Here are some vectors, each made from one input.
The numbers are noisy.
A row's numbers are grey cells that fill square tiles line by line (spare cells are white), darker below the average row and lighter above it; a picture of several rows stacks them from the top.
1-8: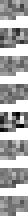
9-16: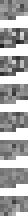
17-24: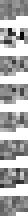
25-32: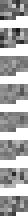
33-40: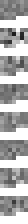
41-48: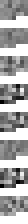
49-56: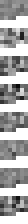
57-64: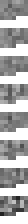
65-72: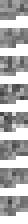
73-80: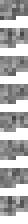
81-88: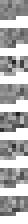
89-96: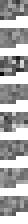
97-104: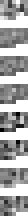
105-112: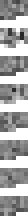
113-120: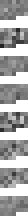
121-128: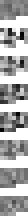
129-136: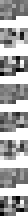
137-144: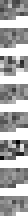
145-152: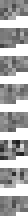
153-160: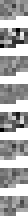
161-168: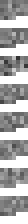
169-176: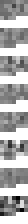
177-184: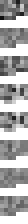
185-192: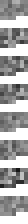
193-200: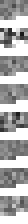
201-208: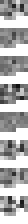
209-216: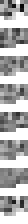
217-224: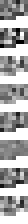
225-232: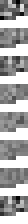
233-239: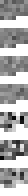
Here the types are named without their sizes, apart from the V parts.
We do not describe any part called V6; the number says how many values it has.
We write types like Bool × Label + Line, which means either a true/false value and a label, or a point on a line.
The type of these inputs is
List(Bool × V6).
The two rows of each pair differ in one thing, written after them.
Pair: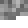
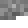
the value of V6 in item 2 of the list
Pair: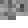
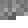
the true/false value in item 2 of the list
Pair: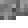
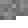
the value of V6 in item 1 of the list
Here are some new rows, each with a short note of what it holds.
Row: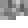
a list of two items
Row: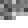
the empty list
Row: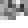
a list of two items
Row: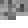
a list of two items
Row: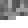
a list of one item
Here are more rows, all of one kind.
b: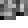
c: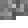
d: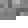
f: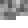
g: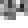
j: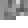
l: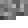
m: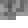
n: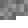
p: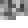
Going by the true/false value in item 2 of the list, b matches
l, m, n and p.
